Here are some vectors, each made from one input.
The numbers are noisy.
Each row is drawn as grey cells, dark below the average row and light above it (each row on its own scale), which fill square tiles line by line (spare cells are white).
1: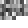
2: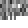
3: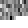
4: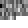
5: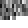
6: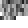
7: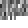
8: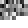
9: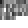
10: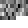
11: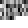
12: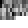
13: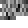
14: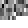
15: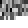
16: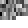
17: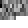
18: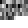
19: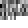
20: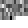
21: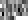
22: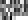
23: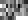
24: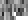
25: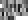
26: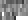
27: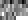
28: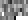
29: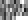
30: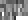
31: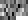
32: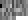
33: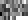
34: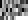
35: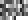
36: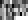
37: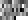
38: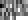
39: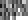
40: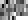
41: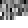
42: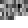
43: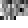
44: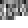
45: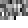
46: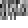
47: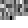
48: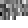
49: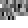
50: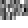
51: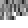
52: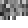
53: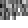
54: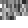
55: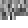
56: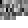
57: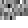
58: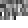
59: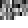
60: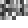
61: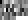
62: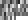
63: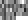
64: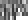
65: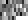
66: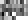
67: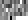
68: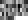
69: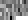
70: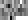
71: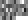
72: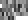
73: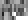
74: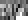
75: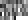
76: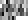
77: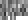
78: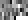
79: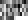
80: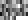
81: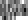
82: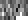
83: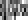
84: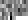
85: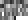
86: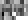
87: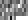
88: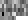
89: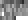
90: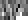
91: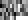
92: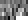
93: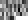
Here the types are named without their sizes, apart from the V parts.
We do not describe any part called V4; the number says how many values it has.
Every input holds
a value of V4, together with either a label, or three true/false values.
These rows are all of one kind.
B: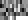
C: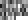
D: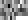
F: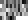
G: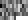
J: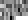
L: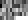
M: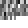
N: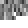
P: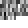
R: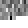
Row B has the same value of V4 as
G and L.
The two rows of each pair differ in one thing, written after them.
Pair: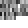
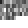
the value of V4
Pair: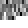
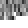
one of the three true/false values
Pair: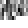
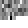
the value of V4
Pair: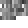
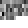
the value of V4
